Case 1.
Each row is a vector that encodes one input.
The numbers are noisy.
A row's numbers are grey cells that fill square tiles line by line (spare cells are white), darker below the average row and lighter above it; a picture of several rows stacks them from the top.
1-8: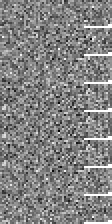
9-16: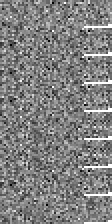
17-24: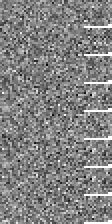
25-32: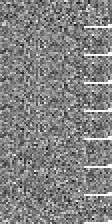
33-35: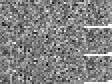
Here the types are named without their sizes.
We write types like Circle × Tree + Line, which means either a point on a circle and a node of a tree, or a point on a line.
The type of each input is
Circle.
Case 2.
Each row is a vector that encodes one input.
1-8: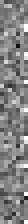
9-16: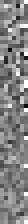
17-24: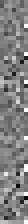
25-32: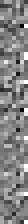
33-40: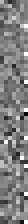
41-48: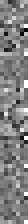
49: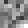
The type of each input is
Line7.
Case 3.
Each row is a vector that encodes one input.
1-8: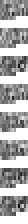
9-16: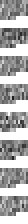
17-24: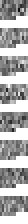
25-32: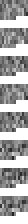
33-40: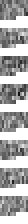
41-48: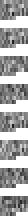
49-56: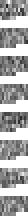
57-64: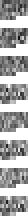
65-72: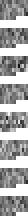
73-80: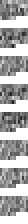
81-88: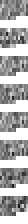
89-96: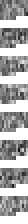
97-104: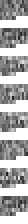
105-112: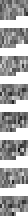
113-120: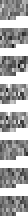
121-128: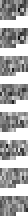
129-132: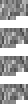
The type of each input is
Line11.
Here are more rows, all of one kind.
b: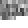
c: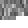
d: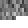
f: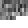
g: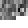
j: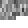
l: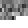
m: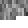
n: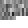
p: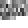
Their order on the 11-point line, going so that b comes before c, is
p, b, n, j, c, m, d, f, g, l.
